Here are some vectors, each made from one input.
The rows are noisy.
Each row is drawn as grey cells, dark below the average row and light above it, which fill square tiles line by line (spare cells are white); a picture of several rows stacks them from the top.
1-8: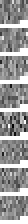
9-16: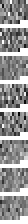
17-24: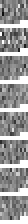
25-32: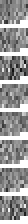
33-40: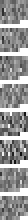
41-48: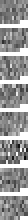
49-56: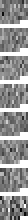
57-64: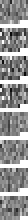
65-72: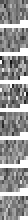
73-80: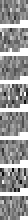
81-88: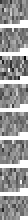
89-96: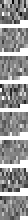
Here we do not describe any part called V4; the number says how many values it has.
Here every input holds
either one of 5 labels, or three true/false values and two values of V4.
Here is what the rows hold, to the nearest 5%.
About 25% of them hold one of 5 labels. The rest hold three true/false values and two values of V4.
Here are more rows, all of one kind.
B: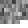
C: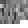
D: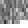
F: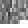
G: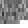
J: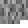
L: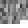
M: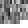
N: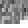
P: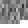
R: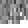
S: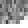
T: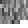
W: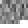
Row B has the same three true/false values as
G, J, P and W.
